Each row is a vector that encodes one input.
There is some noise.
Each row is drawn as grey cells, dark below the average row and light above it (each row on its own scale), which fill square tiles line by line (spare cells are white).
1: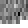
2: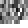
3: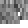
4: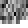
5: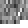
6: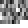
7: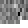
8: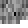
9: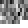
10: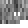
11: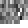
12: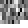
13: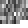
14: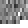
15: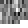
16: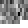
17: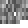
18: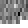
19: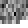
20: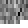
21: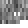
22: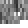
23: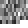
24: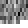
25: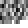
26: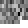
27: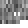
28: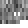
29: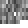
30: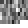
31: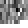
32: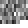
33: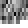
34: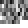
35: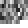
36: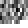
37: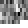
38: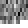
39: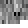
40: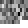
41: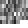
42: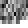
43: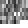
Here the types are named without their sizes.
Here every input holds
a point on a circle and a true/false value.
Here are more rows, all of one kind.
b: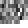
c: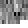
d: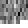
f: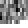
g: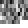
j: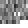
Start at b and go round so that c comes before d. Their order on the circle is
b, c, g, f, d, j.
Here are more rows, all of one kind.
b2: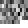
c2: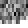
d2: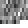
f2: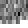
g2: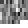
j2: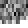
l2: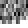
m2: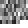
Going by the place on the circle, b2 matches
f2 and l2.
